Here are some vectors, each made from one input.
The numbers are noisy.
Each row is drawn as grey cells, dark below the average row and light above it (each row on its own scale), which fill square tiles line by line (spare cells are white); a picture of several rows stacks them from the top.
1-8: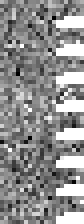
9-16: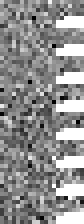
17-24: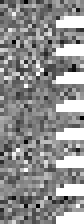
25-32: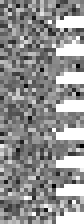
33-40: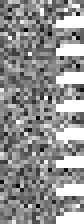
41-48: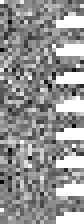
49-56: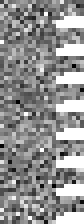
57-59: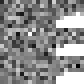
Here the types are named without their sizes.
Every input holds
a label, together with either a fixed value, or four true/false values.
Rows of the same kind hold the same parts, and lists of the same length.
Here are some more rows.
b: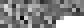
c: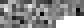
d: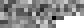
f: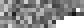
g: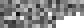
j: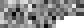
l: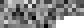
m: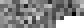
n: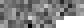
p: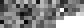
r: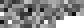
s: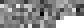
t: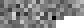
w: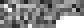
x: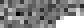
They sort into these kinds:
b, c, s, w
d, f, g, j, l, m, n, p, r, t, x

